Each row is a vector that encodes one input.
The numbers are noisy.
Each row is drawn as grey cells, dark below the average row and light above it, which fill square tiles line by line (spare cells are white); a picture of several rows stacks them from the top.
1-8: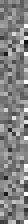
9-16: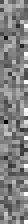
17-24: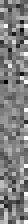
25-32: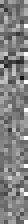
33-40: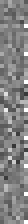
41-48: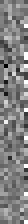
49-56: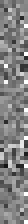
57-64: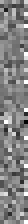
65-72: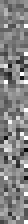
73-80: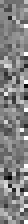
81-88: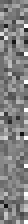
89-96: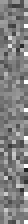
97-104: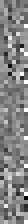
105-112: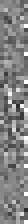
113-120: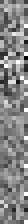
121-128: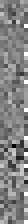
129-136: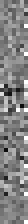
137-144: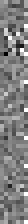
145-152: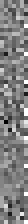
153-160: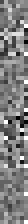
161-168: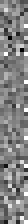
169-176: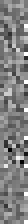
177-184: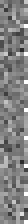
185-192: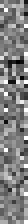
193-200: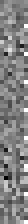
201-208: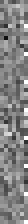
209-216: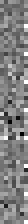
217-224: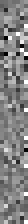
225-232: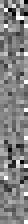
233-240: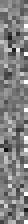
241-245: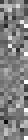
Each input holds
either a point on a 20-point circle, or a point on an 18-point line, or a point on a 19-point line.
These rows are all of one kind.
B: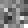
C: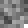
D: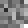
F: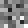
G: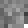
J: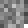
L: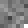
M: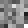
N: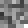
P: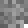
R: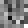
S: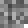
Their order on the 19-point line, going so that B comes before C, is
J, P, S, R, L, B, D, F, M, G, N, C.
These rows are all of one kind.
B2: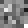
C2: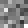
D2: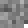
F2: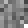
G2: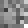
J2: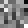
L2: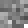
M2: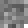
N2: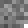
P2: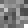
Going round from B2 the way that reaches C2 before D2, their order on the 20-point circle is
B2, C2, L2, M2, G2, D2, F2, J2, P2, N2.
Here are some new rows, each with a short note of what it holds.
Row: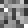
a point on a 20-point circle
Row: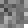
a point on an 18-point line
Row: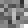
a point on a 19-point line
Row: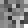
a point on a 19-point line
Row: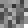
a point on an 18-point line
